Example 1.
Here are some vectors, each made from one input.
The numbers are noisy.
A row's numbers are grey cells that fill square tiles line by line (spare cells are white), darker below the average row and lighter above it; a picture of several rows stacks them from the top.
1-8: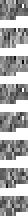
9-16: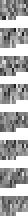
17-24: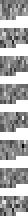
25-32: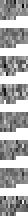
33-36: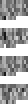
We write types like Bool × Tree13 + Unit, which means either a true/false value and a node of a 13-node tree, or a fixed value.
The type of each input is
Line3 × Line4.
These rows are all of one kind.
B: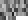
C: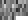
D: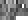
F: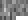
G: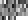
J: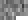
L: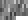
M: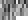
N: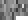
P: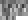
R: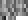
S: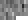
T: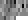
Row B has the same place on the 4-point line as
C, D and N.
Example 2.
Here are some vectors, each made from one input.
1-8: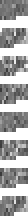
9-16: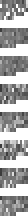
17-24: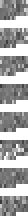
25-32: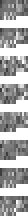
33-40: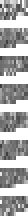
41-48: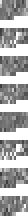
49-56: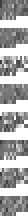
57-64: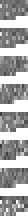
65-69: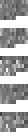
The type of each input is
Line8.
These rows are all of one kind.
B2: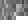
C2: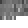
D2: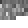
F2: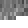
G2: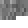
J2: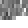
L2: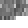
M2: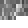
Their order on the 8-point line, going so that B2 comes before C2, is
J2, M2, B2, F2, G2, D2, L2, C2.
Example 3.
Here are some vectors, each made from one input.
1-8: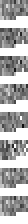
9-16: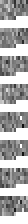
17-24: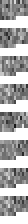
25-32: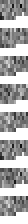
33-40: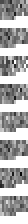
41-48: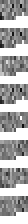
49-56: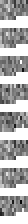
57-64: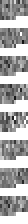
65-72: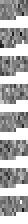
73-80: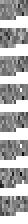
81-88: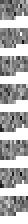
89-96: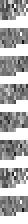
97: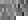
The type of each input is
Bool × Bool × Bool + Unit.
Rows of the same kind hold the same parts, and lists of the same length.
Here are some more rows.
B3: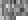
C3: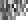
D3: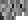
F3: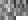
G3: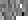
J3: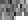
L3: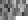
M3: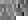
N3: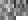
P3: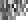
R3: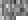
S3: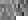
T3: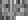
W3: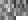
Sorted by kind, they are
B3, D3, F3, G3, J3, L3, M3, N3, R3, S3, T3, W3
C3, P3

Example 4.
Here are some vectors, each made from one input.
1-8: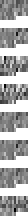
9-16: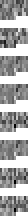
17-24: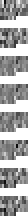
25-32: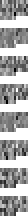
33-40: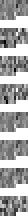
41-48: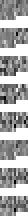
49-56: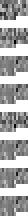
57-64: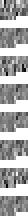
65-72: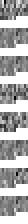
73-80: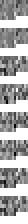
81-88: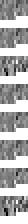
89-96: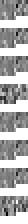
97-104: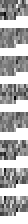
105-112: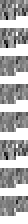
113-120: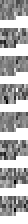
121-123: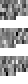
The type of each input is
Label5.
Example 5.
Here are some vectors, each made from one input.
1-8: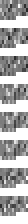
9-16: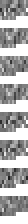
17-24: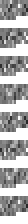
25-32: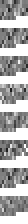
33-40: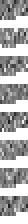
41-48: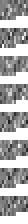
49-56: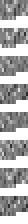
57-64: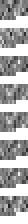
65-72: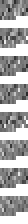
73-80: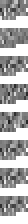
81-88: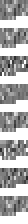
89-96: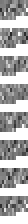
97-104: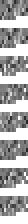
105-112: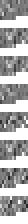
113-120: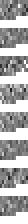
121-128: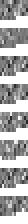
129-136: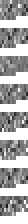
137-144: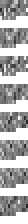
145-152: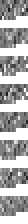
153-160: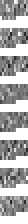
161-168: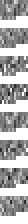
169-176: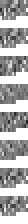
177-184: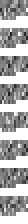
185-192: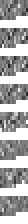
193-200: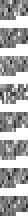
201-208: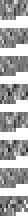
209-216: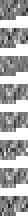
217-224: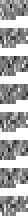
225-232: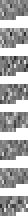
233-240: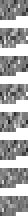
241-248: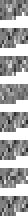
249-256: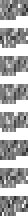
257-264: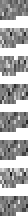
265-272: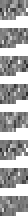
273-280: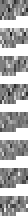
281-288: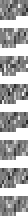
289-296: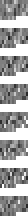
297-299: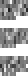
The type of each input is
Line5.
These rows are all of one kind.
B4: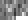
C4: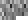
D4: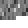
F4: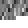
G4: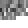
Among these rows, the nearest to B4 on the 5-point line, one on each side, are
C4 and G4.
